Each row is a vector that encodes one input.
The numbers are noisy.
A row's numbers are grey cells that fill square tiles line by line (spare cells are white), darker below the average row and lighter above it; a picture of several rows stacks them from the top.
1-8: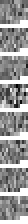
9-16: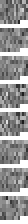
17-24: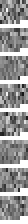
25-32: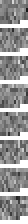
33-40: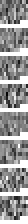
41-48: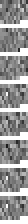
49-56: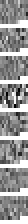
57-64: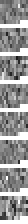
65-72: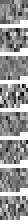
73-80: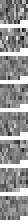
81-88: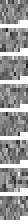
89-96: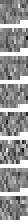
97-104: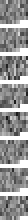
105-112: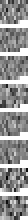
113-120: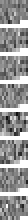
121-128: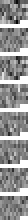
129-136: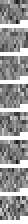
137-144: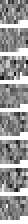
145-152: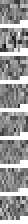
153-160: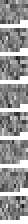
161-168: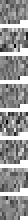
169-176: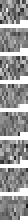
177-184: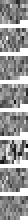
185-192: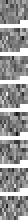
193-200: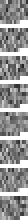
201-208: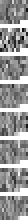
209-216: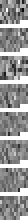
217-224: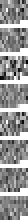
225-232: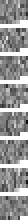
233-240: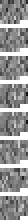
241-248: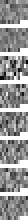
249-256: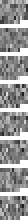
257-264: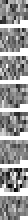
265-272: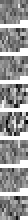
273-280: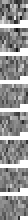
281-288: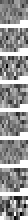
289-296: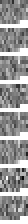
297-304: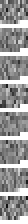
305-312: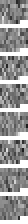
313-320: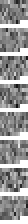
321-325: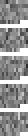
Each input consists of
either one of 8 labels, or four true/false values.
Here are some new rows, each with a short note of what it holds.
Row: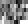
one of 8 labels
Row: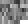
one of 8 labels
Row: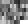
one of 8 labels
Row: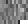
four true/false values
